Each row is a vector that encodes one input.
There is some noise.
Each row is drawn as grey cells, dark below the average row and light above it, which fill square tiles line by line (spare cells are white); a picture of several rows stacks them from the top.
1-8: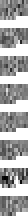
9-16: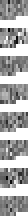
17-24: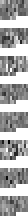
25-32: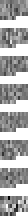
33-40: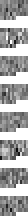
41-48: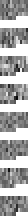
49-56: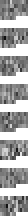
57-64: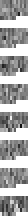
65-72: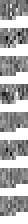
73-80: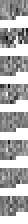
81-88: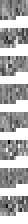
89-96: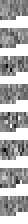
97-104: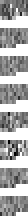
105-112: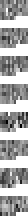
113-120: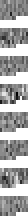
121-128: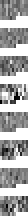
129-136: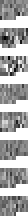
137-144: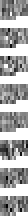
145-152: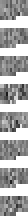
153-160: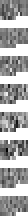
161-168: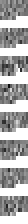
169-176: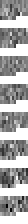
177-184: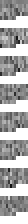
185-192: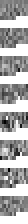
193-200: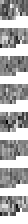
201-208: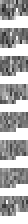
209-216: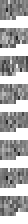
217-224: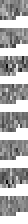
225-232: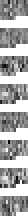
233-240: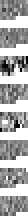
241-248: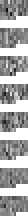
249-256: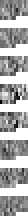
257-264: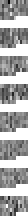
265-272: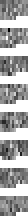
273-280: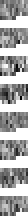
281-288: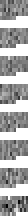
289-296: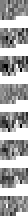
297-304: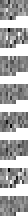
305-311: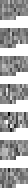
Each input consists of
a point on an 8-point circle and a point on a 19-point line, together with either a point on an 8-point circle, or a fixed value.
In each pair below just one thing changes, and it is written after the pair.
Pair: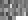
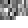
the place on the 19-point line
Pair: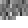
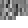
the place on the 19-point line
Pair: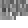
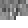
the place on one of the two 8-point circles
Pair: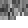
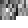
the place on the 19-point line
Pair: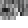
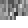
the place on the 19-point line
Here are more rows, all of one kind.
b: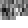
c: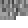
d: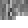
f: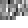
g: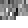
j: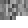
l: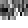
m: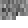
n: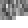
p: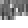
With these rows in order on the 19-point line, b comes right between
f and m.
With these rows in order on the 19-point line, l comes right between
d and g.
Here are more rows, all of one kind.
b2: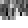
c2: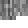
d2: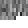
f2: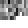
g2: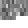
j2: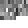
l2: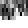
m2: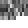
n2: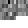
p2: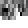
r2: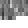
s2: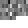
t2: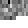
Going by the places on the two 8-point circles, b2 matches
n2 and s2.
